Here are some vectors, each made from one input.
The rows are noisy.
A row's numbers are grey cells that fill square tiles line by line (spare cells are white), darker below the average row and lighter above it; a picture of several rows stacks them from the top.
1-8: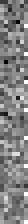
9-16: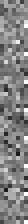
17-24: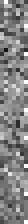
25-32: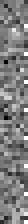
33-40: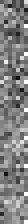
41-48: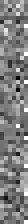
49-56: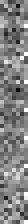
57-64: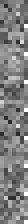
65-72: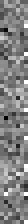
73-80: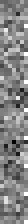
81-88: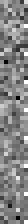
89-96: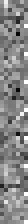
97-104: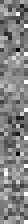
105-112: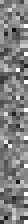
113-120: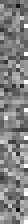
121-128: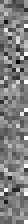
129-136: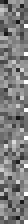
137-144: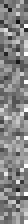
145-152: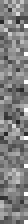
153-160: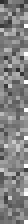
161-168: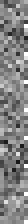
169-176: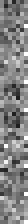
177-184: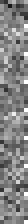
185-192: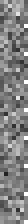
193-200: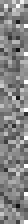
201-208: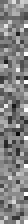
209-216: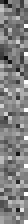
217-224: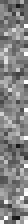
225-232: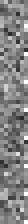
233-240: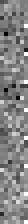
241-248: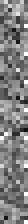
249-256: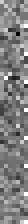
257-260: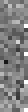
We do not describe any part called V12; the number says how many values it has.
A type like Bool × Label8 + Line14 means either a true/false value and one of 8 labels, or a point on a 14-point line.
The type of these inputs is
(Circle10 + Unit) × Line13 × V12.
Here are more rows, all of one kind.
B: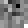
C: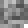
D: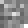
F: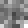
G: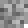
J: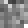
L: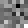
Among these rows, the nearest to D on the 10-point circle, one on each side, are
C and J.
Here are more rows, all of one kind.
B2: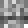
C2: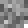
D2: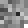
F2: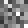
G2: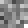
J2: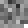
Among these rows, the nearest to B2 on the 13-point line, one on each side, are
C2 and G2.
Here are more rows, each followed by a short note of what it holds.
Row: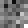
a point on a 13-point line and a value of V12
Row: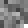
a point on a 13-point line and a value of V12
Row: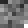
a point on a 13-point line and a value of V12
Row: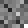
a point on a 13-point line and a value of V12
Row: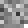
a point on a 10-point circle, a point on a 13-point line and a value of V12
